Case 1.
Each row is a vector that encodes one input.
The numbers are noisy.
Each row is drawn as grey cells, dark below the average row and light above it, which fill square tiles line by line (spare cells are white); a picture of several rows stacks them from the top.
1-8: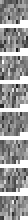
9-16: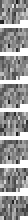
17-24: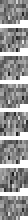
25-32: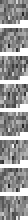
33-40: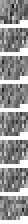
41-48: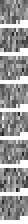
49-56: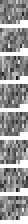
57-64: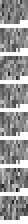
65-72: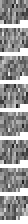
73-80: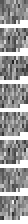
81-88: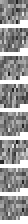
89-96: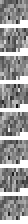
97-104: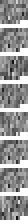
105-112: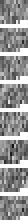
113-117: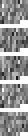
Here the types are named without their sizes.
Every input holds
four true/false values.
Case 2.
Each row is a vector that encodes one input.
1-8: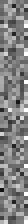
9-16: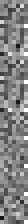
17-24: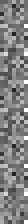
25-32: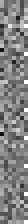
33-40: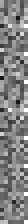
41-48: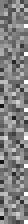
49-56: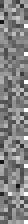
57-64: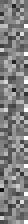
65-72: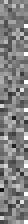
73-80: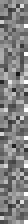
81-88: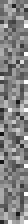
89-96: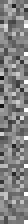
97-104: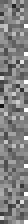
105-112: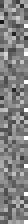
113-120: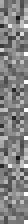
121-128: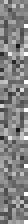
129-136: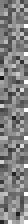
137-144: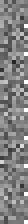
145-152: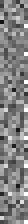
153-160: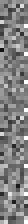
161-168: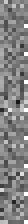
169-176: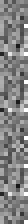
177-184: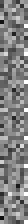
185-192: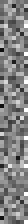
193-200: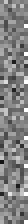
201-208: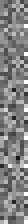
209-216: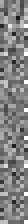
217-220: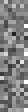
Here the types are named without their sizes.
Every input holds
a point on a line.
